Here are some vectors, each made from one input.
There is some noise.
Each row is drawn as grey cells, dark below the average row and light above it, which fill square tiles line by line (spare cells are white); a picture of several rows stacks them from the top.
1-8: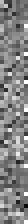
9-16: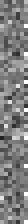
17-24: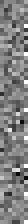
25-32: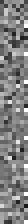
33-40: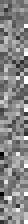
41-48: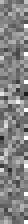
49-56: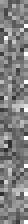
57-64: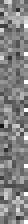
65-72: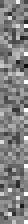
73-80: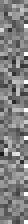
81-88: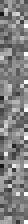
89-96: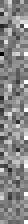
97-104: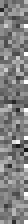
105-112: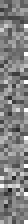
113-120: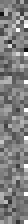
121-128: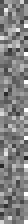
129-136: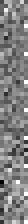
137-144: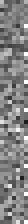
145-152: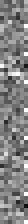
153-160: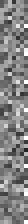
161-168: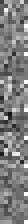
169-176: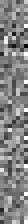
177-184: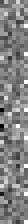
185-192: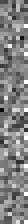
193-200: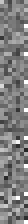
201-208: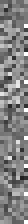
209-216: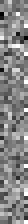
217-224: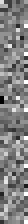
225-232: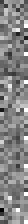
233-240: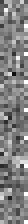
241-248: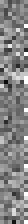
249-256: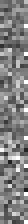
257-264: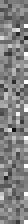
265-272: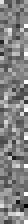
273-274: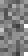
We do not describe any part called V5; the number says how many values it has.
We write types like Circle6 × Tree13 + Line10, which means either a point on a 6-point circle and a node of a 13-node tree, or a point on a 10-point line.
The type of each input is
Bool × V5 + Line7 + List3(Line4).
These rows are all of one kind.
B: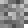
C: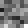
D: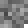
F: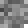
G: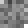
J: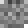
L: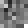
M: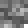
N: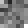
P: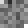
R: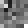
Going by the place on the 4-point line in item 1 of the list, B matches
G, J and P.
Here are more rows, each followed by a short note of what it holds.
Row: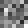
a true/false value and a value of V5
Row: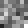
a true/false value and a value of V5
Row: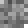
a list of three items
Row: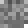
a list of three items
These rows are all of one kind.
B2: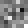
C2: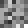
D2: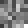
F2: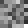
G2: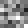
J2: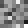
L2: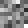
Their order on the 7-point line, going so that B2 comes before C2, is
B2, D2, C2, J2, F2, L2, G2.
